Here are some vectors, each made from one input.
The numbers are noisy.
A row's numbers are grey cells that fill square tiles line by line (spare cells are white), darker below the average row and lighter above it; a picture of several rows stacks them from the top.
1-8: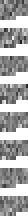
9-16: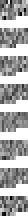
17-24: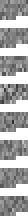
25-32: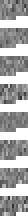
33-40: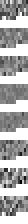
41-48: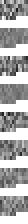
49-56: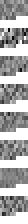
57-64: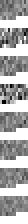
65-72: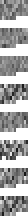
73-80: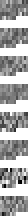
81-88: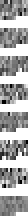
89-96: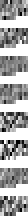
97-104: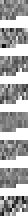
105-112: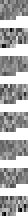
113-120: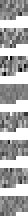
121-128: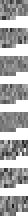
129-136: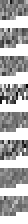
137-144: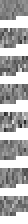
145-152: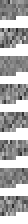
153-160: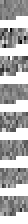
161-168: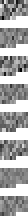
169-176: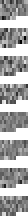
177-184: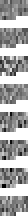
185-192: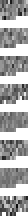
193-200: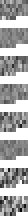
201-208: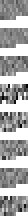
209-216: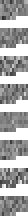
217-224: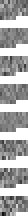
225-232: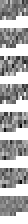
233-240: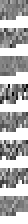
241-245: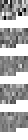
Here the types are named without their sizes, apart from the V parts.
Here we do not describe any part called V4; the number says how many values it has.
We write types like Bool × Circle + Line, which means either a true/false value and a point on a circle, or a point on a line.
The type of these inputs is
Bool × (Line + Tree) + Label × V4.
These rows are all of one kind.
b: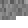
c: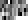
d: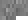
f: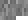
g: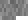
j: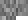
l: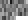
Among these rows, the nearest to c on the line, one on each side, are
g and l.
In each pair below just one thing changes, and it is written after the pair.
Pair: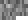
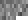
the label
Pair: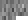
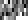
the value of V4
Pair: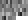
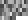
the value of V4
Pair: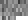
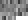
the value of V4
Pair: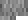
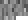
the label
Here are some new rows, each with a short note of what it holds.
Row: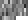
a label and a value of V4
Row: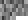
a point on a line and a true/false value
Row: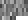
a label and a value of V4
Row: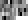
a node of a tree and a true/false value
